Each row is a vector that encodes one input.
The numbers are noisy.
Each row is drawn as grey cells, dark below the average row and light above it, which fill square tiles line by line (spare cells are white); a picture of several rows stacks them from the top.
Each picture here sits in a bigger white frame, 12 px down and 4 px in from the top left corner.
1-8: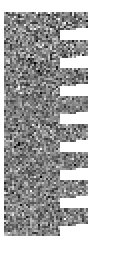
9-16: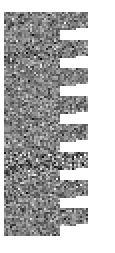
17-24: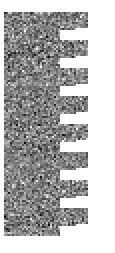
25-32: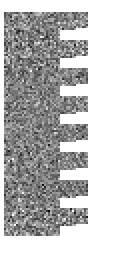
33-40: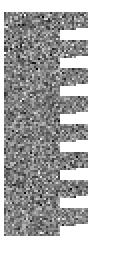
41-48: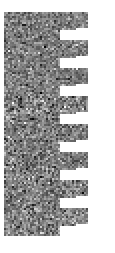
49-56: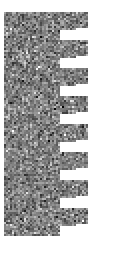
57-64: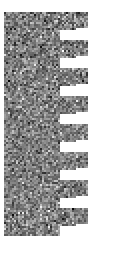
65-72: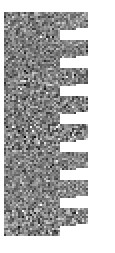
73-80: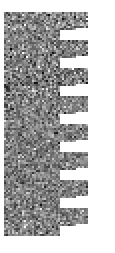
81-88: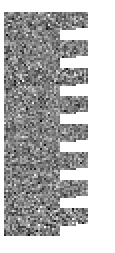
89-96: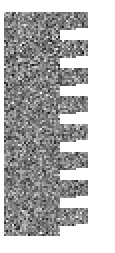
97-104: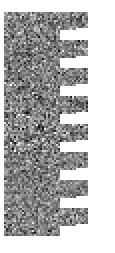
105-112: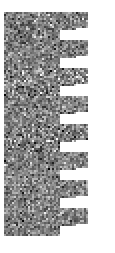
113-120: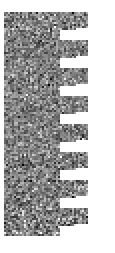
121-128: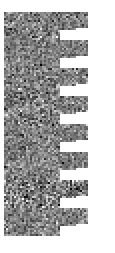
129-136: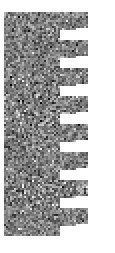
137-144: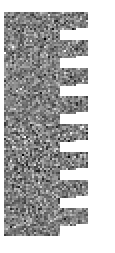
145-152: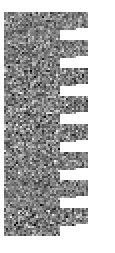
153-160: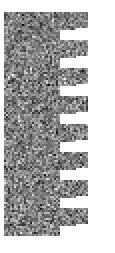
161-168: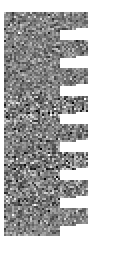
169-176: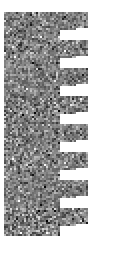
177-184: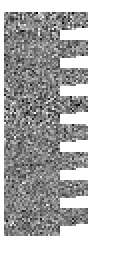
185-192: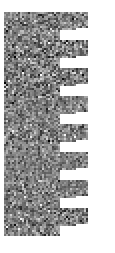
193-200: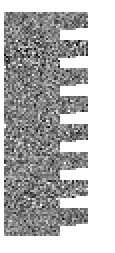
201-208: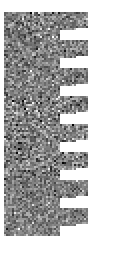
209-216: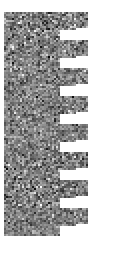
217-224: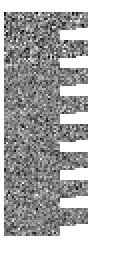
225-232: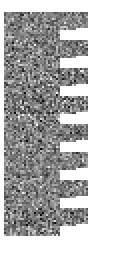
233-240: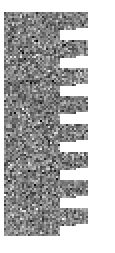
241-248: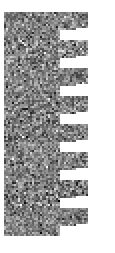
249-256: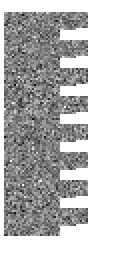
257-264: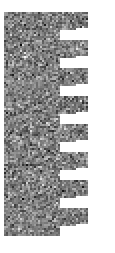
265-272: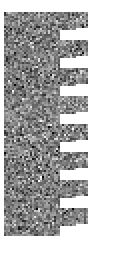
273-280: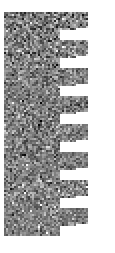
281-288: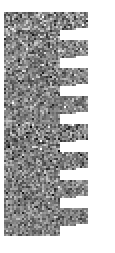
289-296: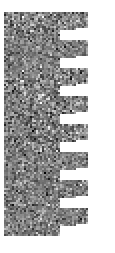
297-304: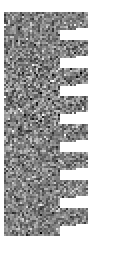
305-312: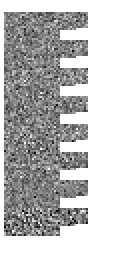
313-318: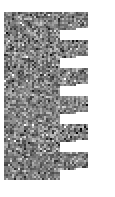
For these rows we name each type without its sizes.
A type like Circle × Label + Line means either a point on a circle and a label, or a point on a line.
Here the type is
Bool × Tree + (Circle + Label) × (Label + Line).
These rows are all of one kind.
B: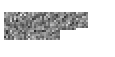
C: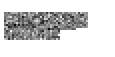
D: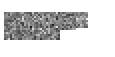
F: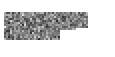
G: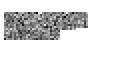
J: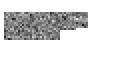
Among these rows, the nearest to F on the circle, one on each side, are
C and G.
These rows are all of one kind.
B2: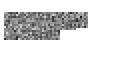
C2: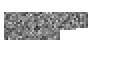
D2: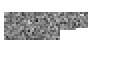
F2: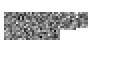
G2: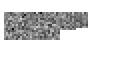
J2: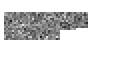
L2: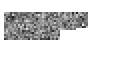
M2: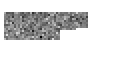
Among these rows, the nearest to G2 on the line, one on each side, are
B2 and M2.
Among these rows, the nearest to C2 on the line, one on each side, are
B2 and D2.
